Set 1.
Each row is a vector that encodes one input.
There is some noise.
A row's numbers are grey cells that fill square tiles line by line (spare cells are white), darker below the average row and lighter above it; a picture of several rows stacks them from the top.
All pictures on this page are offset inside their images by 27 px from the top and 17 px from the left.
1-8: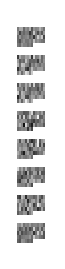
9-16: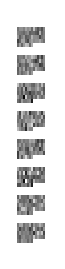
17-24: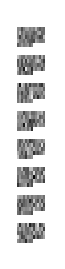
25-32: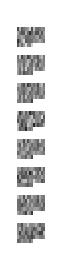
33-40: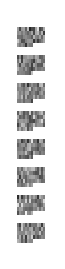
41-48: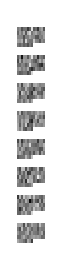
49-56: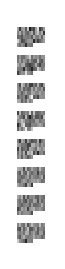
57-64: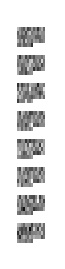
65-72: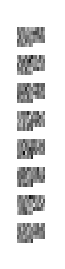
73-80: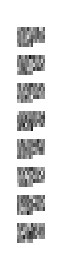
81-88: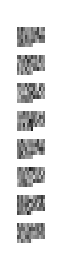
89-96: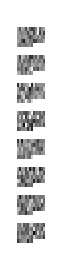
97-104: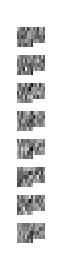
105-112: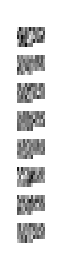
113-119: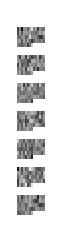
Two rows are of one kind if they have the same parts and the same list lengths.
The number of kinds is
3.
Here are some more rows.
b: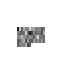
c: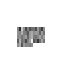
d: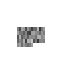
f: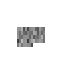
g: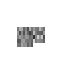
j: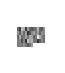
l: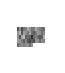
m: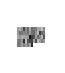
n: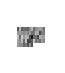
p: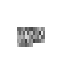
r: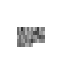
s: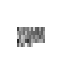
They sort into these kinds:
b, l, r, s
c, d, j, p
f, g, m, n

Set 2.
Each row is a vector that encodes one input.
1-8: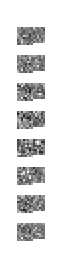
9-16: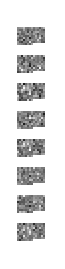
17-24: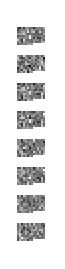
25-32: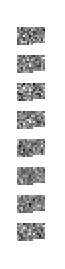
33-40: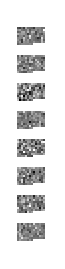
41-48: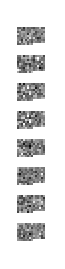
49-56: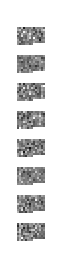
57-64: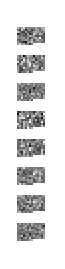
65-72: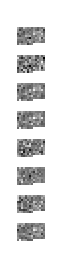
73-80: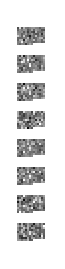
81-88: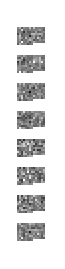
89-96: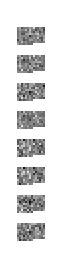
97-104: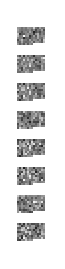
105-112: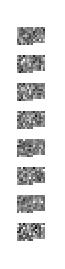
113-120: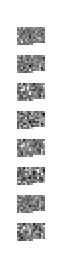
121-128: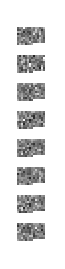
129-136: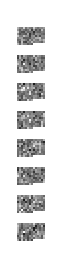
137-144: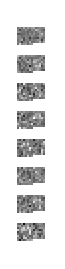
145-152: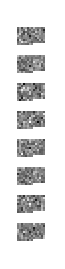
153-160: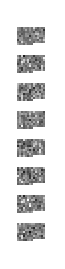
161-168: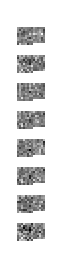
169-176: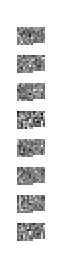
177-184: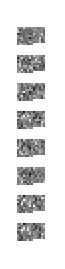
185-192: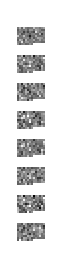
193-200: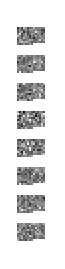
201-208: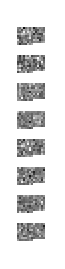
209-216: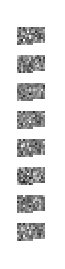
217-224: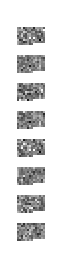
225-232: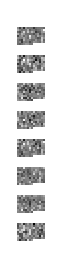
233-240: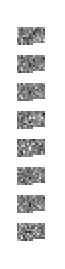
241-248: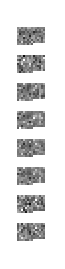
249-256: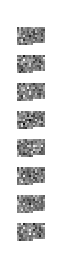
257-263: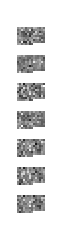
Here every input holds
either a point on a 10-point line, or a list of up to two points on a 7-point line.
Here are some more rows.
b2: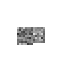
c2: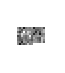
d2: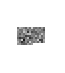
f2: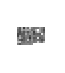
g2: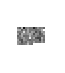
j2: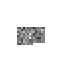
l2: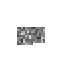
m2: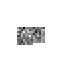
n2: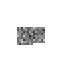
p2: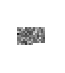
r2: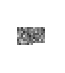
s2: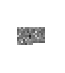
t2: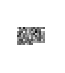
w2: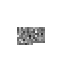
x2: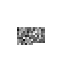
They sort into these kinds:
b2, d2, p2, x2
c2, g2, j2, l2, m2, t2
f2
n2, r2, s2, w2

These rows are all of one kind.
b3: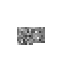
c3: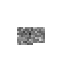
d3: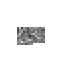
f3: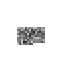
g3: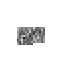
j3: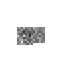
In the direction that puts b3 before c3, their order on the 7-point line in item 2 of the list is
d3, j3, b3, g3, f3, c3.
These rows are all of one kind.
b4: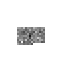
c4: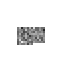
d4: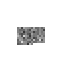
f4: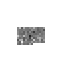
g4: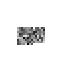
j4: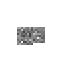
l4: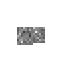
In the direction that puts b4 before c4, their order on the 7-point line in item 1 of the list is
g4, d4, f4, b4, l4, j4, c4.
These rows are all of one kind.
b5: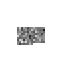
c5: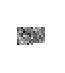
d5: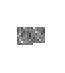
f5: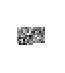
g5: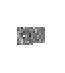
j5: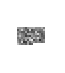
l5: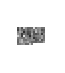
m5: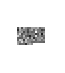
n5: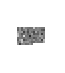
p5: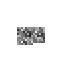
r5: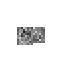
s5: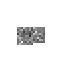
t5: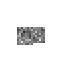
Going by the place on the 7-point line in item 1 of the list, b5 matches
f5, m5 and p5.
